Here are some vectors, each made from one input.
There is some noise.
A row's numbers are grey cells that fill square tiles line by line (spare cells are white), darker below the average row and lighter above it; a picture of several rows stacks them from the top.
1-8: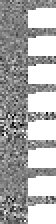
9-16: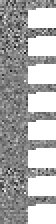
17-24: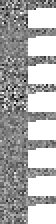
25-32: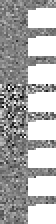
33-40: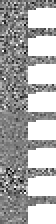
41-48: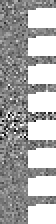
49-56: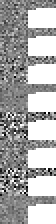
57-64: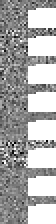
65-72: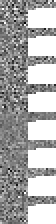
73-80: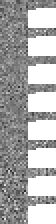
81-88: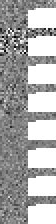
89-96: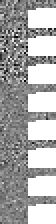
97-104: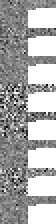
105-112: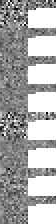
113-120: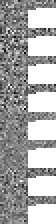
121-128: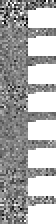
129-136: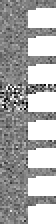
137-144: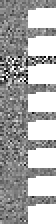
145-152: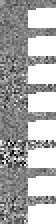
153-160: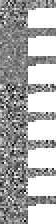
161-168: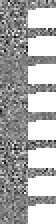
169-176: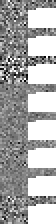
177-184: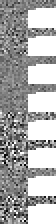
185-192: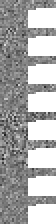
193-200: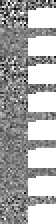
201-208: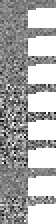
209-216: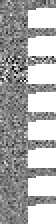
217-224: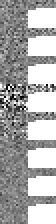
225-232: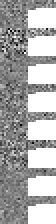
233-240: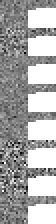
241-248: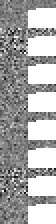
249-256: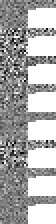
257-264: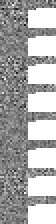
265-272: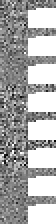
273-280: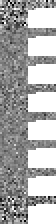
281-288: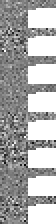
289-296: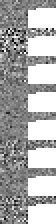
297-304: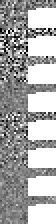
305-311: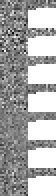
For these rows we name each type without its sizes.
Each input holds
a node of a tree, together with either a point on a line, or a node of a tree and a true/false value.
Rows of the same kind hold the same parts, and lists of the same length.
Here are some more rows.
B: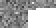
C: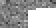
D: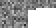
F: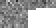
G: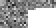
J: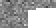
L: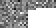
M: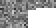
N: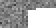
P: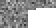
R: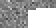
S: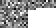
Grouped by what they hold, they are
B, C, J, L, R, S
D, F, G, M, N, P

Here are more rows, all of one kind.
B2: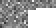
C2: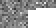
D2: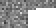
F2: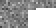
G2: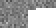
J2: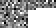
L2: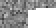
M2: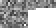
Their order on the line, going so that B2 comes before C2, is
F2, D2, J2, G2, B2, C2, L2, M2.
